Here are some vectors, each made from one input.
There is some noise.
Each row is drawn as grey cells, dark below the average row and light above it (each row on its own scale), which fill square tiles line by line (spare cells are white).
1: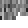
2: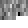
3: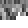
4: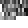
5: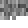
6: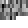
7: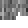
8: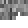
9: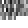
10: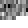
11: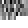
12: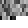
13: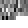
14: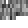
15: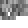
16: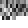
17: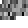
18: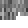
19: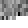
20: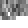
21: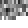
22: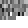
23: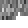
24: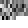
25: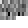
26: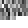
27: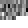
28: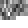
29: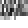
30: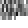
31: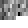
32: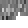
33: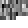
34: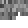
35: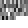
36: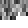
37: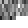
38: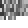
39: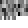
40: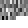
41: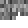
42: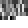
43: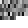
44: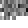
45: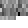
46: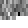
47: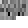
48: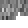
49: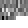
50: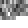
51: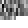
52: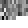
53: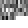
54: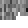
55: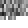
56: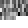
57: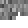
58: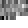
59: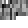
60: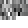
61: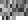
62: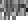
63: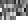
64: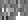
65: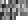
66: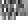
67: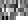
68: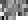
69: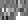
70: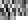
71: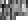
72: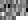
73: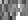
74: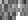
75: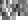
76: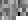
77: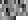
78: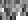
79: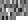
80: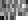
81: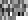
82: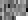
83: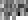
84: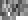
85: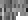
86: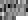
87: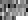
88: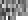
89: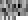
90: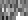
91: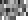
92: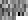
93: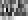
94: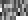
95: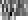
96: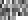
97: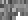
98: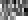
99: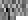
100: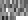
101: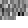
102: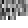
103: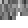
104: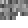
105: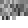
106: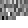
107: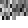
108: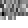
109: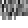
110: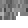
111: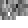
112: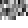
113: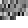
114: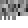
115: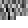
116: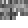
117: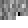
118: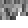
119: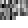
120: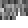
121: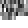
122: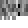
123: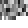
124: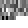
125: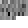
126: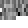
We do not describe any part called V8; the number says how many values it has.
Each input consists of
a value of V8, together with either a point on a 4-point line, or a point on a 5-point line and a true/false value.
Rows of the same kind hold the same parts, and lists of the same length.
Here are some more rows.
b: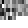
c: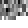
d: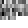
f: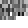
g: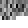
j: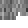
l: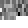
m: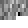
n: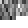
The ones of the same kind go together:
b, c, d, f, g, l, m
j, n

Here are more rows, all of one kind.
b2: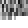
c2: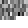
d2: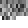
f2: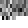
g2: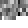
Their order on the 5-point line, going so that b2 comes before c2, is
g2, f2, b2, c2, d2.
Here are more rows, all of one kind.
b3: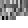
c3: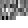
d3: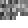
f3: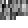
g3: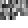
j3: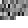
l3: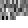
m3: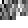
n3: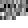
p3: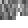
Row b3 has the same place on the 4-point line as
f3, j3, l3 and n3.
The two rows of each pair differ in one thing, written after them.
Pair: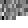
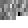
the true/false value
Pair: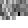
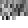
the true/false value
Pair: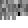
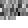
the value of V8
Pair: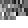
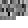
the value of V8
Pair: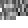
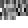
the place on the 5-point line
